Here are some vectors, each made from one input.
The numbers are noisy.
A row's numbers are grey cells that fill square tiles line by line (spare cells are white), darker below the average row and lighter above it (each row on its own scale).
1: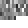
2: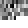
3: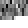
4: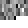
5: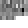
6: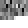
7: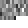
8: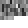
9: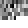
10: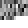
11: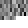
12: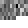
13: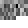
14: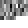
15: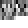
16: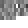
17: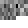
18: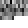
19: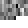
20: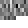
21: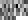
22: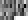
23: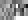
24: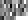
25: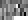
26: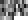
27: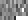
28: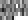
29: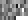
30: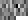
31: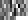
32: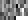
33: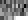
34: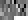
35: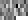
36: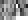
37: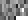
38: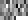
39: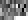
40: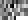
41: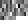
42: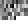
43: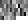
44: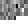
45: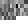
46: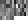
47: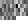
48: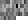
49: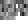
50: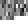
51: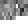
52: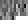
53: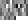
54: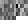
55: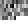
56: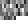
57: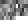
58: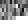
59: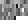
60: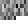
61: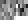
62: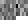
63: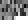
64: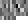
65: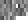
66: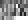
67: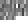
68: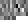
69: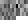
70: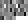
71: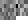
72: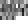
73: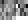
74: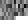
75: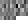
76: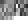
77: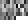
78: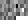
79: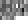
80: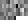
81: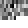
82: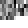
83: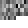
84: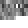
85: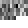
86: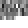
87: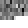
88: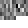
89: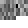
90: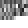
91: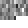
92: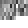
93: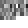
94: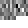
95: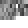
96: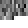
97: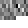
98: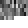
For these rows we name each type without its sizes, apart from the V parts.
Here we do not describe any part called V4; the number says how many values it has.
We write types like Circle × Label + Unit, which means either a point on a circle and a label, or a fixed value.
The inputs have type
List(Bool × V4).
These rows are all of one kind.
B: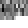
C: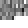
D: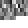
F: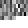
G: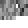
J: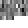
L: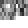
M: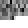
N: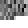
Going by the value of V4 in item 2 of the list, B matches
D, L and M.
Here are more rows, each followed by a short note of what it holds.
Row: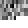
the empty list
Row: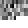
the empty list
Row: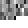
a list of one item
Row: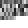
a list of two items
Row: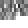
a list of two items
